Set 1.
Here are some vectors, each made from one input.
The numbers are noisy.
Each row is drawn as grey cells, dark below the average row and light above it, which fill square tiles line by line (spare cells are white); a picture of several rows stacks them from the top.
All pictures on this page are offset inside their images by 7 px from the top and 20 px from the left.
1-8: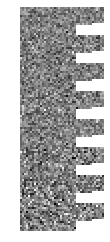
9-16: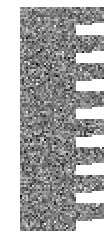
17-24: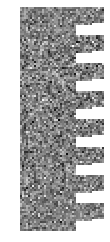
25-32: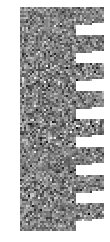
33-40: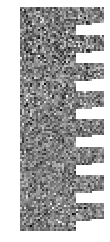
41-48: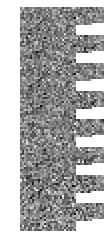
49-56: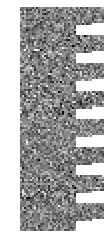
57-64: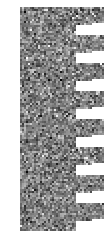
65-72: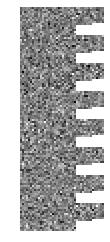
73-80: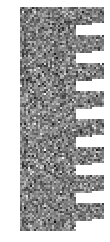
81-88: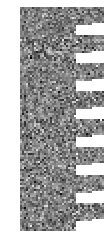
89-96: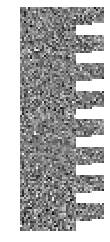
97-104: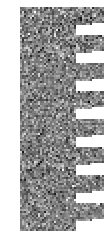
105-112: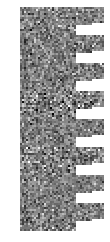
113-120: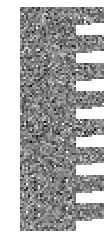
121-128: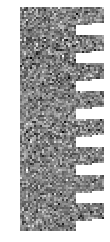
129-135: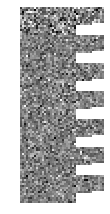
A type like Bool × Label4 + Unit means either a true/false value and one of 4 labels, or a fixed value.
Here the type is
Circle9 + Circle11 + Tree12.
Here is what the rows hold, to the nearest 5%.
About 30% of them hold a point on a 9-point circle. About 30% of them hold a point on an 11-point circle. The rest hold a node of a 12-node tree.
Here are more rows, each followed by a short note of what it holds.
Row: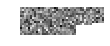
a point on a 9-point circle
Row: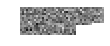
a point on an 11-point circle
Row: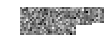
a point on an 11-point circle
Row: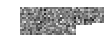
a point on an 11-point circle
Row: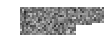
a node of a 12-node tree
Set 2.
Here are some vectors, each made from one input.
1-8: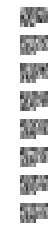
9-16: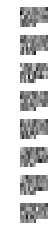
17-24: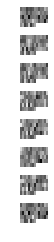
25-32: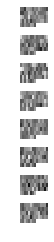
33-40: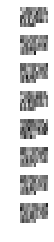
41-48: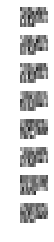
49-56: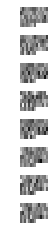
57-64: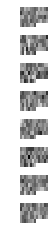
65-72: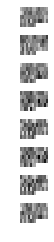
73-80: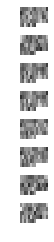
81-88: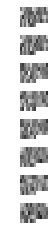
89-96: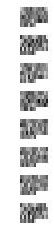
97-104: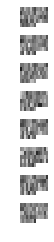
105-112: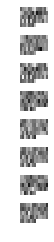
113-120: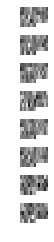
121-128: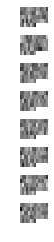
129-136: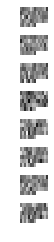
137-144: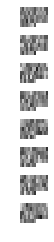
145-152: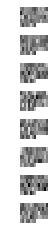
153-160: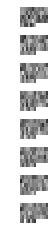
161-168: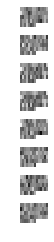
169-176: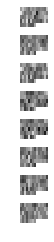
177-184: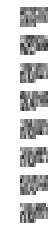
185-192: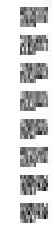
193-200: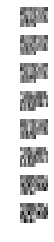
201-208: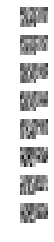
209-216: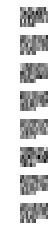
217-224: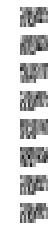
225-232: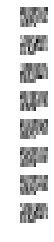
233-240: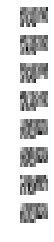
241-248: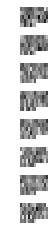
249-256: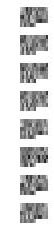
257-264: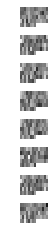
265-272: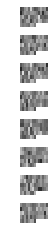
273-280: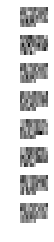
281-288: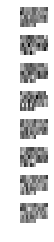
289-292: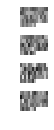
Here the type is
Circle10 × Circle10 + Line11.
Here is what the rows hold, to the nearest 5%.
About 50% of them hold a point on each of two 10-point circles. The rest hold a point on an 11-point line.
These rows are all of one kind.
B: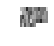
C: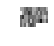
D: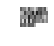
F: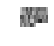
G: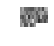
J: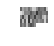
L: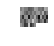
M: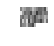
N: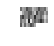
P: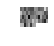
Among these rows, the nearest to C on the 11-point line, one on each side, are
B and N.
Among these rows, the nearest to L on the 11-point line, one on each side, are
G and P.
